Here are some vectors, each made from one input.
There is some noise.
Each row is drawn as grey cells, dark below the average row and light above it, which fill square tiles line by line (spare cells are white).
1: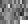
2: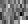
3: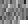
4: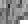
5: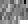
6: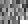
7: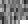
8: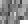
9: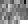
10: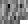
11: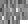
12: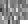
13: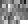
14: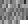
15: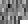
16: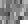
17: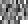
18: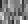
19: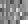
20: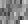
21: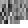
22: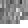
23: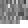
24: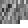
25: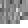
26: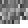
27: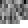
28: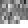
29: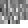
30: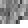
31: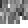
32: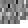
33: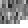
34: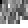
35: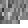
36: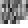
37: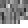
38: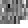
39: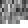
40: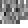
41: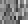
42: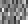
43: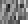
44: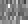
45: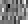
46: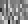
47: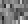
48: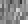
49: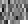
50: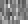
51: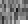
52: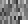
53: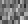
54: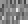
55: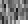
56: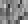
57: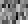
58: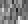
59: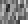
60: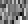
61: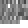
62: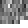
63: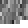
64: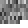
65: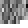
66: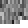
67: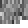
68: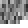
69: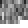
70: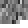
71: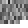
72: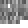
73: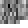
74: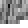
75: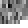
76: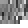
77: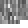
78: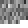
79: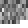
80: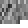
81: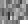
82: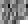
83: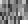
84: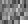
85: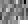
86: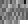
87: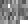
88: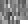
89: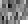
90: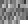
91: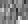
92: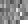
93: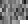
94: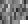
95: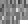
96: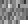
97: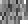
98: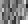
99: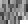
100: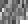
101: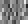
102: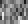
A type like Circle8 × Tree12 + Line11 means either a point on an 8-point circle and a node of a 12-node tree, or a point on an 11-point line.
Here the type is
(Bool × Bool × Bool + Unit) × Line9.
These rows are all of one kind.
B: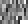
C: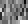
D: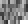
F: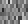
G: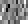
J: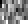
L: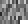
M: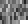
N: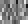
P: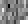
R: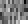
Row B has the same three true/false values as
D and R.
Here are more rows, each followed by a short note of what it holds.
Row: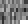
a point on a 9-point line and three true/false values
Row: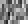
a point on a 9-point line
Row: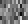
a point on a 9-point line and three true/false values
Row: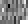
a point on a 9-point line and three true/false values
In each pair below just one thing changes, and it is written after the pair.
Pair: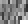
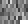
one of the three true/false values
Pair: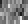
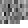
the place on the 9-point line
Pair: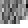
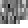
the place on the 9-point line
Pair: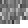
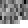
the place on the 9-point line
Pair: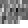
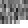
one of the three true/false values
